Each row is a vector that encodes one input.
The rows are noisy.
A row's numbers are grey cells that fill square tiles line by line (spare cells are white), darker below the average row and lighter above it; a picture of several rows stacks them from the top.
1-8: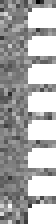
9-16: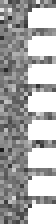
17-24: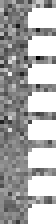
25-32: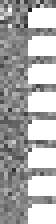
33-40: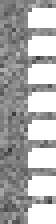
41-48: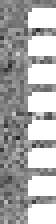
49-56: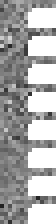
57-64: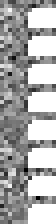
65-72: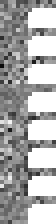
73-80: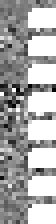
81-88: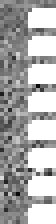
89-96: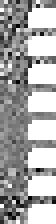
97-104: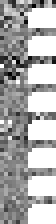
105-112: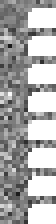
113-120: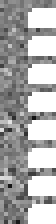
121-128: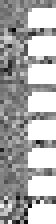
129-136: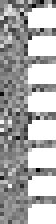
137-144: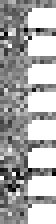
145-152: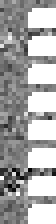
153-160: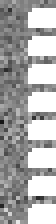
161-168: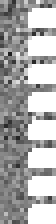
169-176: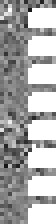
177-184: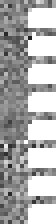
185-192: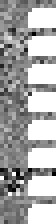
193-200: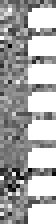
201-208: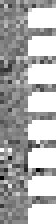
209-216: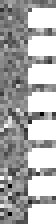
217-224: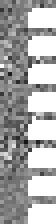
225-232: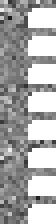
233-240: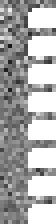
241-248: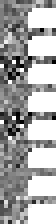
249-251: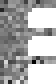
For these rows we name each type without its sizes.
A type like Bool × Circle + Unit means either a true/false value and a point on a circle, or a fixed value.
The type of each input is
List((Circle + Unit) × Line).
